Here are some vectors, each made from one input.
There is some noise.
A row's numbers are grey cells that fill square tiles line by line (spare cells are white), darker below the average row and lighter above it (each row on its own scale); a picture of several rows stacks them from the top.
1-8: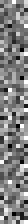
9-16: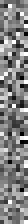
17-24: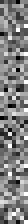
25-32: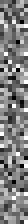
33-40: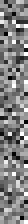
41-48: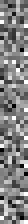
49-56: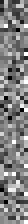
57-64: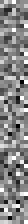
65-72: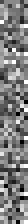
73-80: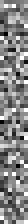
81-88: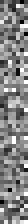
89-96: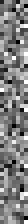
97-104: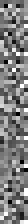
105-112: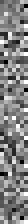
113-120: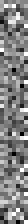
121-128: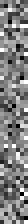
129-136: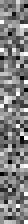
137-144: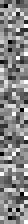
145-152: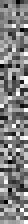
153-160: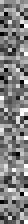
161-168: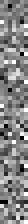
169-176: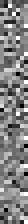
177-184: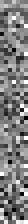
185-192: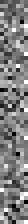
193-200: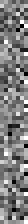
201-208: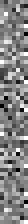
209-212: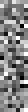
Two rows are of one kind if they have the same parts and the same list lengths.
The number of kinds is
3.
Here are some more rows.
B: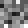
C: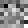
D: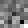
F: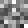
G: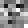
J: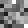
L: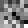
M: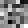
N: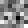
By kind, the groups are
B, C, G, M
D, L, N
F, J

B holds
a point on an 11-point circle and a point on a 6-point line.
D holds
a point on each of two 11-point circles.
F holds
a point on an 11-point line.
